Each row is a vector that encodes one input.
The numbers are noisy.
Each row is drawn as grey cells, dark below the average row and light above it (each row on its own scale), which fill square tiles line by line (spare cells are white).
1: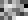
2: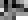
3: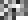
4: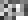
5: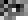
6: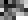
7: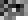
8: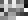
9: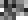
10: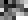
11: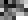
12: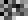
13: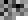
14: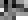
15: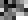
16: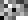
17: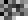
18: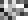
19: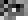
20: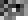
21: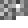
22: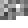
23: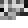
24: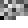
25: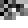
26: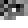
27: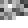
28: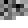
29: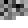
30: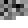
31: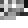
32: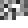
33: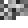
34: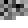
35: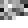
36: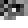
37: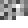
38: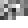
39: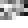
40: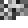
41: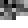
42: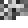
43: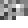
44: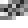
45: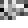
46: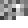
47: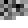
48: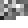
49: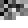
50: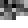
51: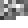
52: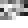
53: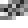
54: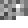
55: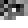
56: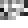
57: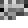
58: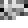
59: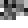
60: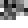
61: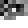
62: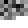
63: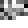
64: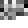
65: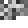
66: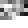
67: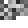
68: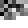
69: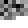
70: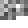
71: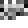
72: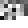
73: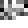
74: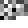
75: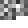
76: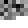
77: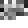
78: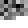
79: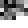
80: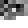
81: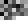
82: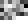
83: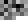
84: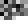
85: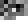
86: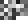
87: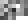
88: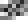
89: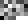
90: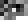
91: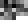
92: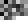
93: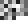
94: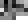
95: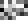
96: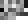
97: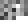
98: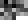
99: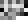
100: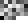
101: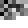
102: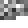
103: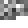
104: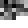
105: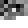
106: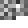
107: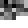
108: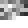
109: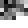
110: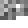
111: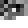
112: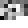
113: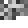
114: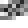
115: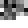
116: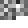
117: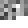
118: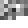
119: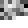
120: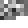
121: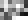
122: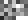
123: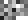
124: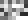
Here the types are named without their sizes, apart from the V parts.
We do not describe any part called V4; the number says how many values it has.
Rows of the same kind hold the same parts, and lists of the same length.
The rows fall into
3 kinds.
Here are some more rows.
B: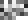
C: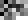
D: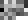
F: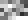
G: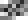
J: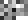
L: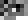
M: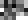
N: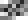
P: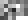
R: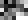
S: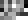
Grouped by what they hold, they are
B, D, F, J, P, S
C, L, M, R
G, N

